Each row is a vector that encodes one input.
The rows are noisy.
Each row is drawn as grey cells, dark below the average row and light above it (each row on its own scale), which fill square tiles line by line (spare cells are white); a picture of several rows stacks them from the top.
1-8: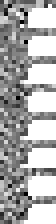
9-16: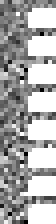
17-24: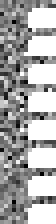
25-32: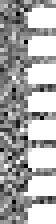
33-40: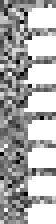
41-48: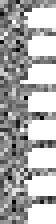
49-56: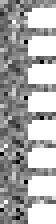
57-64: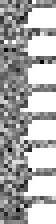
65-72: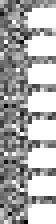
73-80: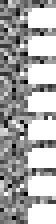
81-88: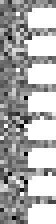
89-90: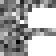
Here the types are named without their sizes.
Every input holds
either a point on a circle, or three true/false values.
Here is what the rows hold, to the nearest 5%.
About 35% of them hold a point on a circle. The rest hold three true/false values.
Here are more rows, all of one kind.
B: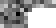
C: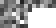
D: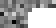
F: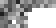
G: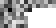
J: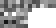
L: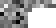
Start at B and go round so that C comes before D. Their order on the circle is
B, F, G, C, J, D, L.
